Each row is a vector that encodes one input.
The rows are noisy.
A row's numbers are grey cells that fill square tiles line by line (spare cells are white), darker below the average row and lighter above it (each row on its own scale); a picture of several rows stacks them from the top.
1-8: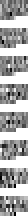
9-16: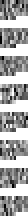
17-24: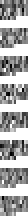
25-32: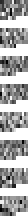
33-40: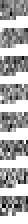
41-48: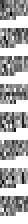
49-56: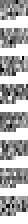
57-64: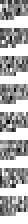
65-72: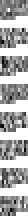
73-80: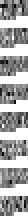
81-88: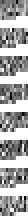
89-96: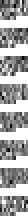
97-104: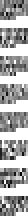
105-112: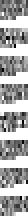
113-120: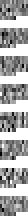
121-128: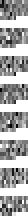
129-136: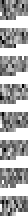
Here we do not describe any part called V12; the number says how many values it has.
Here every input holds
a value of V12, together with either a point on an 11-point circle and a true/false value, or a fixed value.
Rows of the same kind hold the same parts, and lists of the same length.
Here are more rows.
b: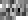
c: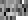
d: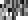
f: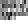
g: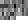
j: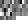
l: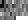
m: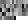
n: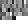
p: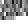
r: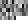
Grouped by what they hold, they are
b, c, m, n, r
d, f, g, j, l, p

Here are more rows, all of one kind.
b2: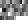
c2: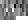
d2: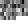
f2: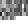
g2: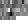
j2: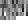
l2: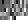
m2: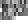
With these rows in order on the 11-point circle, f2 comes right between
c2 and g2.
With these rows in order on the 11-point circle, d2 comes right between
g2 and l2.
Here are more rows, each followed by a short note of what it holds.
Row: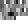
a point on an 11-point circle, a true/false value and a value of V12
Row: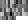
a point on an 11-point circle, a true/false value and a value of V12
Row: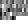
a value of V12
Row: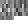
a point on an 11-point circle, a true/false value and a value of V12
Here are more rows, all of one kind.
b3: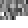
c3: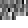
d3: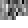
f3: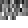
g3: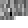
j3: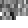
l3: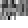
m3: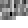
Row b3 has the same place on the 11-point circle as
g3 and m3.
